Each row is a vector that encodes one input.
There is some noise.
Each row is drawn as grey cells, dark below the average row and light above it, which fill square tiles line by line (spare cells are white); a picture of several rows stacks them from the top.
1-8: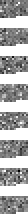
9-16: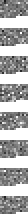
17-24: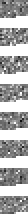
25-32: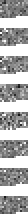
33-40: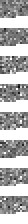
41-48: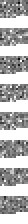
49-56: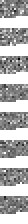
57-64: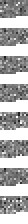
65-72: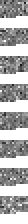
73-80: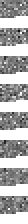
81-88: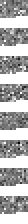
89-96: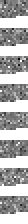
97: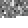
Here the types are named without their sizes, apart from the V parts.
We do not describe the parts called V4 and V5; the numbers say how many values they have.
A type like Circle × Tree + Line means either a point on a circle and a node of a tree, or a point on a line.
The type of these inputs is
Bool × (Circle + Unit) + V4 × V5.
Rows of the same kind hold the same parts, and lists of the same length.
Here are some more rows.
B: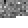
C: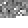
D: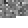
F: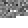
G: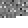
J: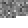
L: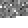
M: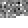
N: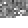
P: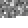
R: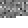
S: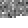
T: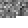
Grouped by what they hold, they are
B, D, F, G, L, R, T
C, M, N, P, S
J

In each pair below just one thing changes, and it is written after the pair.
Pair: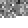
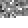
the value of V4
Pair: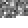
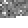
the value of V5
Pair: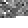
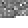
the value of V4
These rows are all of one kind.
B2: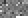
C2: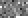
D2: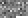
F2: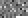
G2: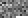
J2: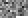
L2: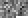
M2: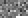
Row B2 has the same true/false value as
C2 and D2.
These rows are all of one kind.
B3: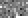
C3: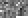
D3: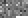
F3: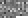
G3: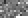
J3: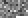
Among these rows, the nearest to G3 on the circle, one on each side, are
D3 and J3.
